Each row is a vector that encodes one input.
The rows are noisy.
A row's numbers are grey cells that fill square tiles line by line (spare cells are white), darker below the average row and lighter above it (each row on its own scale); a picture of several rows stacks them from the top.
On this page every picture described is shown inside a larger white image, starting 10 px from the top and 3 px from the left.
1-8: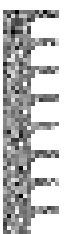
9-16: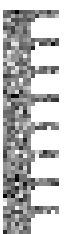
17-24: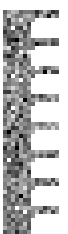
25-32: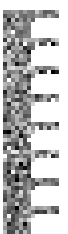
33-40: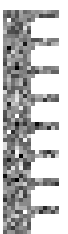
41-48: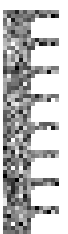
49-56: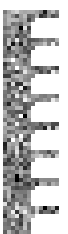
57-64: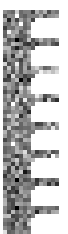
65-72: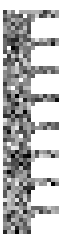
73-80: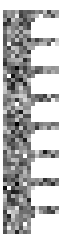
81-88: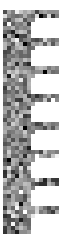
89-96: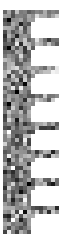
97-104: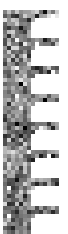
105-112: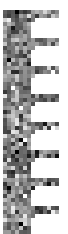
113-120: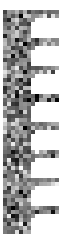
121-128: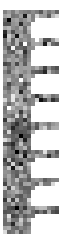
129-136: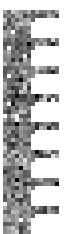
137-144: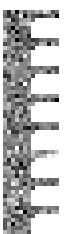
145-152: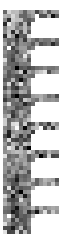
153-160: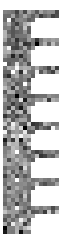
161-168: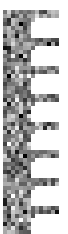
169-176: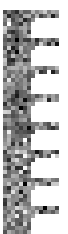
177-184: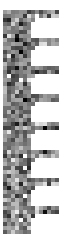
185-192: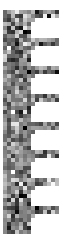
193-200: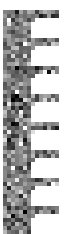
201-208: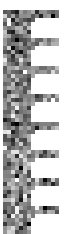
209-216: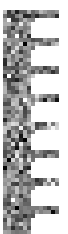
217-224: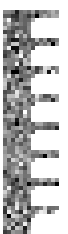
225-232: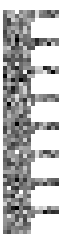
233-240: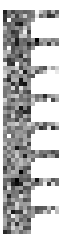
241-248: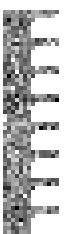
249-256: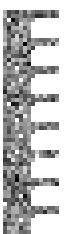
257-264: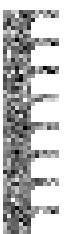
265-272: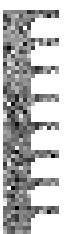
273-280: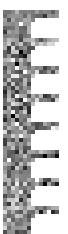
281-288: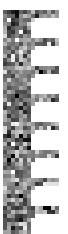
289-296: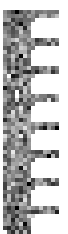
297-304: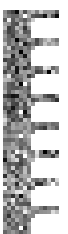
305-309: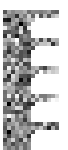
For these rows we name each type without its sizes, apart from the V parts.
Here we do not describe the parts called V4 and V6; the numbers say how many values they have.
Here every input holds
a node of a tree, together with either a point on a line, or a value of V4 and a value of V6.
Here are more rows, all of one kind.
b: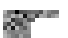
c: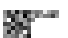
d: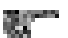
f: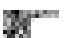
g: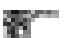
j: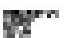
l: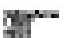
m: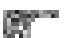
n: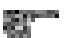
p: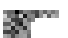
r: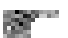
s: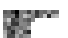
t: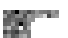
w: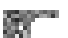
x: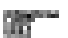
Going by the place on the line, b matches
d, j, n and s.
